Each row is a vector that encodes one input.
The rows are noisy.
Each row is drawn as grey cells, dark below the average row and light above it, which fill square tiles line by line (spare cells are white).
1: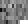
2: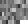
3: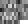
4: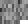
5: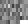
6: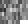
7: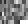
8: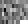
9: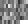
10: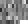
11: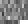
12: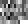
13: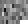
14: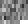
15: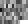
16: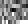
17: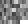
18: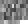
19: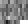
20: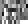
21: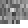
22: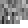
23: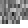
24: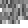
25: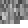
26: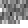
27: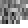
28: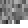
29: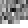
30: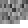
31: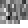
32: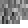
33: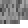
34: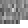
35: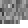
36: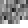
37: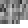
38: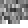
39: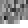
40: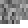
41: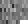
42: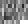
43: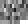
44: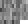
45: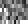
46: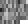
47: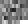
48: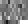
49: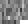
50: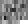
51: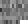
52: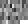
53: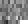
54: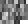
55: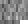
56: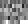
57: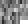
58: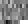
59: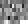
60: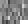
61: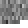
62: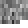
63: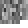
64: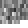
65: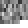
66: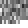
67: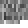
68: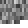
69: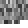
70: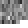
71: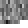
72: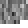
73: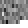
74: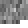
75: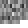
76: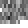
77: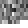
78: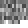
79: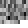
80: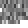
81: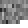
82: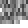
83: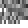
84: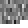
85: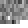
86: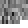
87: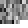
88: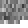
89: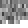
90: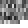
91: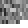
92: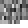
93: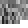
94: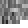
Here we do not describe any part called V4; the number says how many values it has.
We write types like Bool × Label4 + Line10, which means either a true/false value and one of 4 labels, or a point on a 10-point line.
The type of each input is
(Line5 + V4) × Line6.
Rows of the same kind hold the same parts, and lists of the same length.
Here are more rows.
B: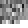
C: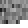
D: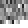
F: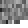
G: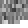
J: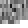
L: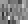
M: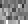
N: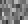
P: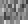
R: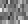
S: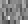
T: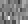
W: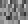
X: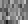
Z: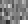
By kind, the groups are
B, D, G, J, M, P, R, W
C, F, L, N, S, T, X, Z

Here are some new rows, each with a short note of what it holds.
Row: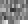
a point on a 6-point line and a value of V4
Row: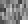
a point on a 5-point line and a point on a 6-point line
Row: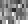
a point on a 6-point line and a value of V4
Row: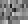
a point on a 6-point line and a value of V4
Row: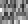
a point on a 6-point line and a value of V4
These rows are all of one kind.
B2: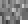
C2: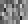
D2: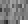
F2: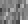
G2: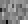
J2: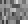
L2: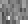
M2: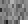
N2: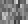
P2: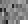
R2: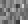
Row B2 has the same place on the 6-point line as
J2, L2 and R2.
